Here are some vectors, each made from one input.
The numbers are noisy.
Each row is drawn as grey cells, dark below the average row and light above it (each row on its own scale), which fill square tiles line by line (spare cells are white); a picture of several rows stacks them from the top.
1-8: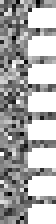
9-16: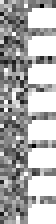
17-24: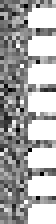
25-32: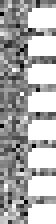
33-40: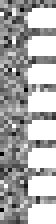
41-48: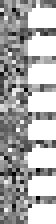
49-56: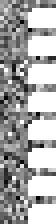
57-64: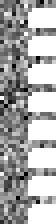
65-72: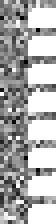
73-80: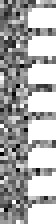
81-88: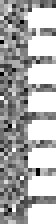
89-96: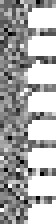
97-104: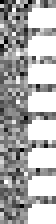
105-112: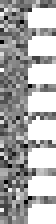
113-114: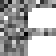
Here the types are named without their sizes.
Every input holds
a point on a line, together with either a point on a line, or a node of a tree.
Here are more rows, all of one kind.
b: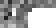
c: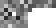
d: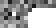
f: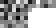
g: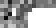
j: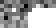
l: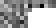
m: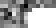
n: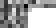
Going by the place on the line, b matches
f, g and j.
